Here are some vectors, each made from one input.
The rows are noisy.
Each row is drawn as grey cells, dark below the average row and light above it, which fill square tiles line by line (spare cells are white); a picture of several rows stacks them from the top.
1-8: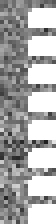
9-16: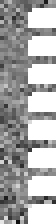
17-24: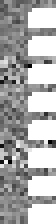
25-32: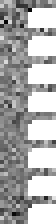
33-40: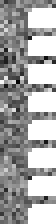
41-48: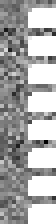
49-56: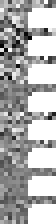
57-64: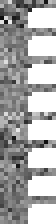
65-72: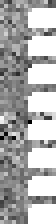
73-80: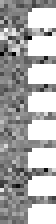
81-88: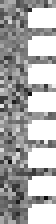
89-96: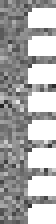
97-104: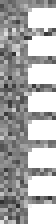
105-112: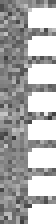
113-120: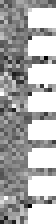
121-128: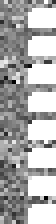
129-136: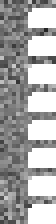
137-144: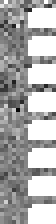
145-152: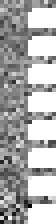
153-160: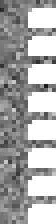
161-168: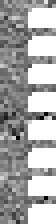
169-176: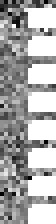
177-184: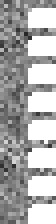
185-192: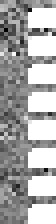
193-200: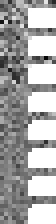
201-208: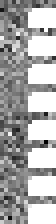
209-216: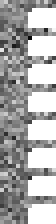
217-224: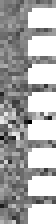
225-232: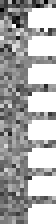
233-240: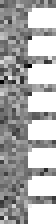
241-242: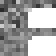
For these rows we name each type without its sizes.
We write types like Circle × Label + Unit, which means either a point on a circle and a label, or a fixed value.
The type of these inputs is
Tree.
